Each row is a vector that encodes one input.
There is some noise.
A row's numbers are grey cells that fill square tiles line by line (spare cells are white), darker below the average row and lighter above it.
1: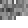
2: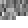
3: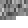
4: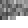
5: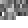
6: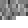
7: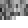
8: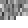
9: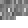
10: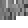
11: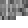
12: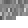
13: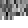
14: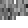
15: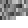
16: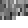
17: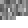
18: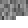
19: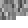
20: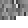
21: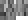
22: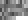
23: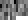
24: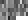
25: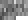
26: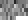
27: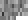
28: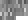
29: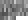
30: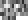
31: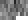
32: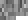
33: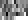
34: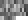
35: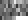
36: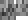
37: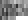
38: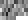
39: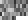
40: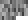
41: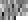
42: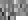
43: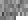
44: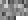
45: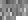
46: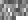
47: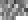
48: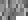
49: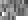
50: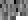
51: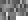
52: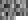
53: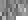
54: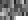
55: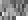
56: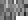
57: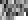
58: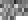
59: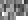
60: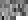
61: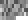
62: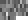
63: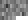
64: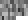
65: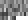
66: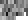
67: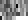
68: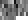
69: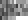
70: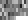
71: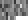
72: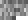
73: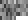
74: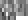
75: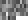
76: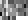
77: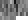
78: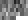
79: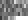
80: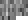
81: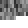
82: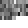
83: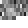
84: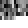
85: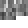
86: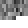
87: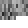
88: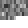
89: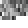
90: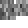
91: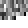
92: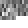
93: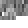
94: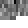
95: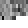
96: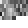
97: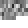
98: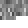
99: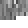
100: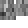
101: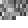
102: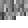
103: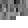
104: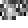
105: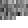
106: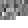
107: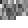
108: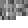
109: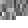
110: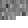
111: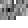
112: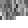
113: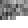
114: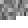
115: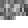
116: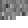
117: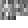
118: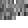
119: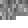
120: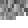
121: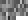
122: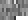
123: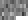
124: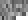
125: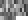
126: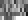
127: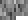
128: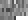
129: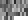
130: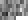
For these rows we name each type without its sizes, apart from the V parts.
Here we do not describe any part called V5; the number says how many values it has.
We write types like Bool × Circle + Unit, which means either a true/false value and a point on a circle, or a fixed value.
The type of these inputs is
((Bool × Bool × Bool + Unit) × V5 + Unit) × Label.
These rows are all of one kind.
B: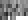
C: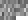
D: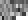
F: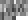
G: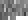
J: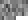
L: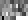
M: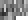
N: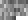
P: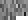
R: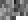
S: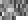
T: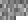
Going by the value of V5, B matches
C, J and T.
